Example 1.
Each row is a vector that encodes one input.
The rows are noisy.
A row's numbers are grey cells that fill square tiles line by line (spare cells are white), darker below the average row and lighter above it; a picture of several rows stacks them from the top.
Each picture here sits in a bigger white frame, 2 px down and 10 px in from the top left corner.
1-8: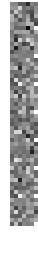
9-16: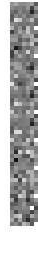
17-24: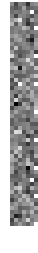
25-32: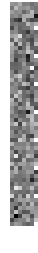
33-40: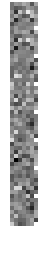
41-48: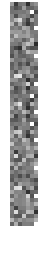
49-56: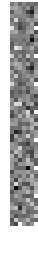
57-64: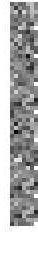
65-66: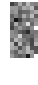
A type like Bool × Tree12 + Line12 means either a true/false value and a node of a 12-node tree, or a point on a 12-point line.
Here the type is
Line5 + Tree7.
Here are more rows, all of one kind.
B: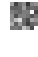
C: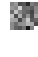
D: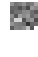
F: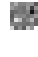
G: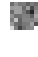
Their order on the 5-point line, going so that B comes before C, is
B, D, F, G, C.
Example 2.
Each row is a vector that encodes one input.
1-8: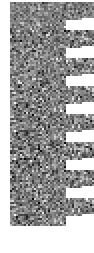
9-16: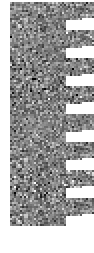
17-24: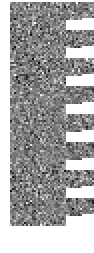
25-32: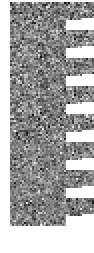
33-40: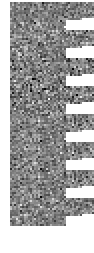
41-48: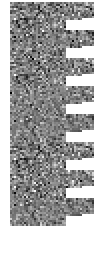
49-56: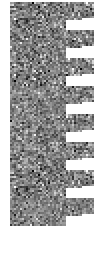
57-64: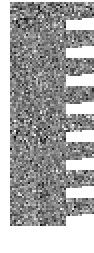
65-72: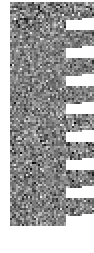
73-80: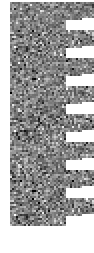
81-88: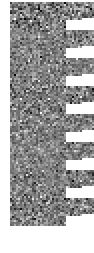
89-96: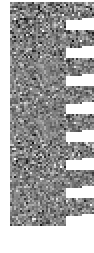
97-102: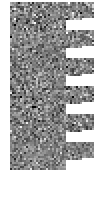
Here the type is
(Circle9 + Unit) × Line6.
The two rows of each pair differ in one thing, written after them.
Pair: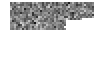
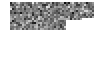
the place on the 6-point line
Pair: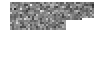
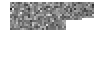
the place on the 9-point circle
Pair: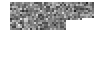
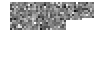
the place on the 9-point circle
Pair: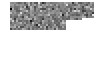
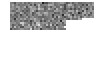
the place on the 9-point circle
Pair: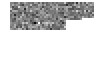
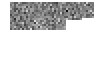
the place on the 9-point circle
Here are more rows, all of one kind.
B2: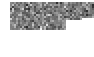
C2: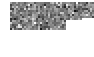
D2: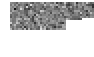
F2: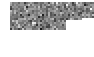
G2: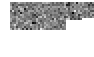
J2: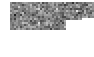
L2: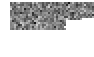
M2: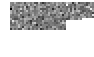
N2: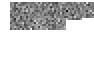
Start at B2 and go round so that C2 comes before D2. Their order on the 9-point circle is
B2, M2, F2, C2, N2, L2, J2, G2, D2.
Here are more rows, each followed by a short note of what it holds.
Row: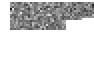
a point on a 9-point circle and a point on a 6-point line
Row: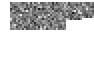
a point on a 9-point circle and a point on a 6-point line
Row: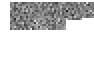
a point on a 9-point circle and a point on a 6-point line
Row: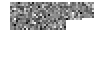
a point on a 6-point line
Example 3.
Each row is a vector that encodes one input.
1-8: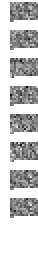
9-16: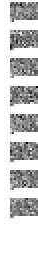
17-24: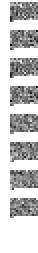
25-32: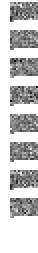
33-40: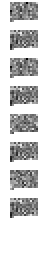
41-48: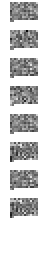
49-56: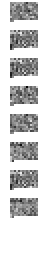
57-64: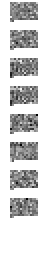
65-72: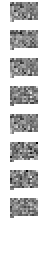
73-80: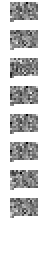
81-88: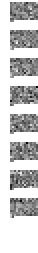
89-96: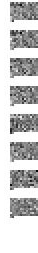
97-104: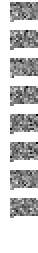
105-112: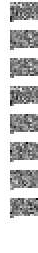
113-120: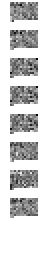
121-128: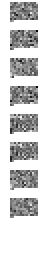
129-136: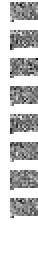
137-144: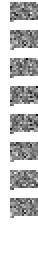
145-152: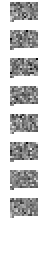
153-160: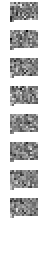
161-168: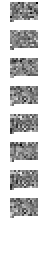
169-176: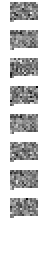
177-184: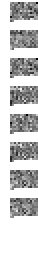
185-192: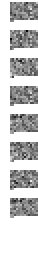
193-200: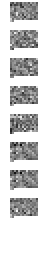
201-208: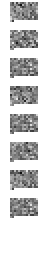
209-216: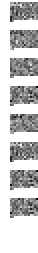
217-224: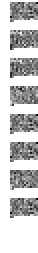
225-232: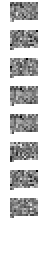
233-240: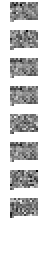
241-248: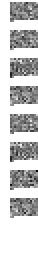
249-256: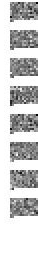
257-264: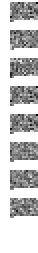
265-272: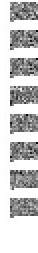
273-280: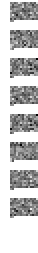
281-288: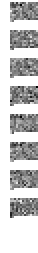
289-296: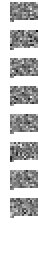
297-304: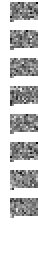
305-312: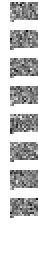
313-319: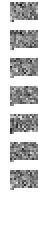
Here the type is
Bool × (Line4 × Line4 + Unit).
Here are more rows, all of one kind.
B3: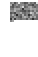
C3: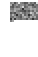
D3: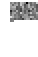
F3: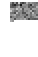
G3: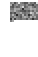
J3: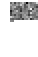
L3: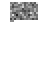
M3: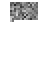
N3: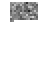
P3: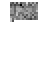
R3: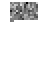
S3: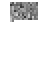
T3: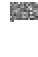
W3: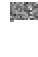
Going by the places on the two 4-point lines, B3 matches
C3, F3 and G3.
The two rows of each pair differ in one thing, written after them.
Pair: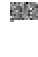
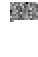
the place on one of the two 4-point lines
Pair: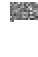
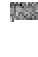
the true/false value
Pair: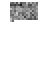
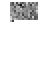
the place on one of the two 4-point lines
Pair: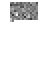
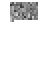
the place on one of the two 4-point lines
